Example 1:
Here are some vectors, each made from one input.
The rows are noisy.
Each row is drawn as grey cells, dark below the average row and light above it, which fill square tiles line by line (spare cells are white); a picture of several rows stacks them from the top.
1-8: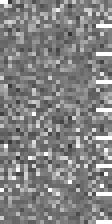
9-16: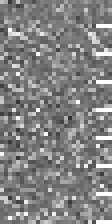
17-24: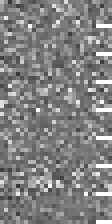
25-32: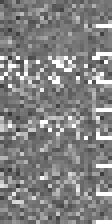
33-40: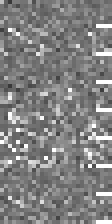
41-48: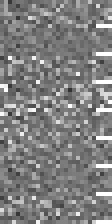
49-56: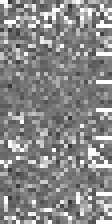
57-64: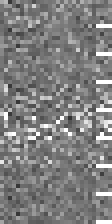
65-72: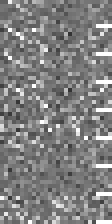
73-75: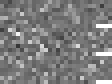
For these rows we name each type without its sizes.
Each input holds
a node of a tree.
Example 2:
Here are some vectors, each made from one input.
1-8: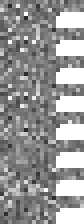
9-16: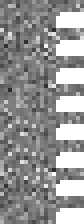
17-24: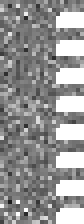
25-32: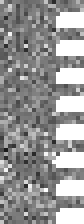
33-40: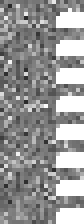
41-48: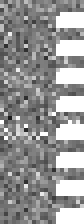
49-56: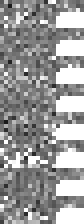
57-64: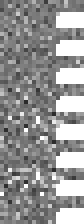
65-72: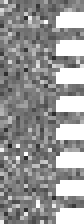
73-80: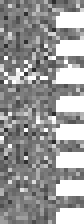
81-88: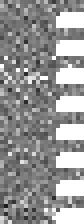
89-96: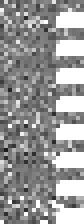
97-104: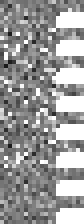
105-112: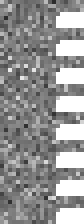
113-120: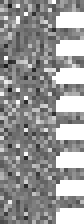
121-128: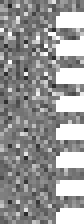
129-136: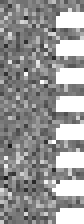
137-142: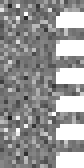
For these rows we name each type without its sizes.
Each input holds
either a fixed value, or three true/false values.
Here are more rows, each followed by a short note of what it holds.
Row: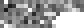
a fixed value
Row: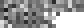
a fixed value
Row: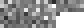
three true/false values
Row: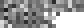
a fixed value
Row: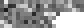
a fixed value
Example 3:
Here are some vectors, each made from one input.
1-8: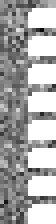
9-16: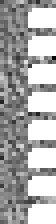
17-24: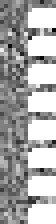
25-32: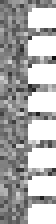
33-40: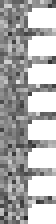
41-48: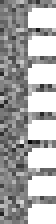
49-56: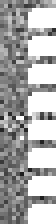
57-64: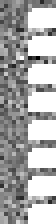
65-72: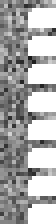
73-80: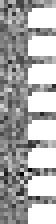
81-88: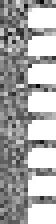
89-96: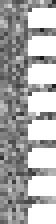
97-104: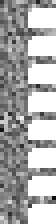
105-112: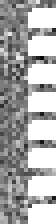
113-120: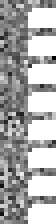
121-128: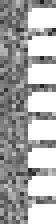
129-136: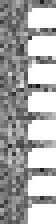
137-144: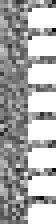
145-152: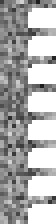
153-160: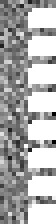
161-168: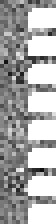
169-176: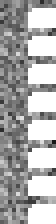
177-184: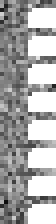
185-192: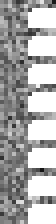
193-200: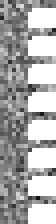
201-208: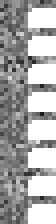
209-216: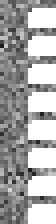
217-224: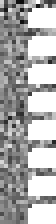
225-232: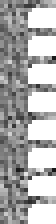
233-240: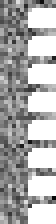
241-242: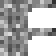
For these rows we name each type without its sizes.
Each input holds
a point on a line.
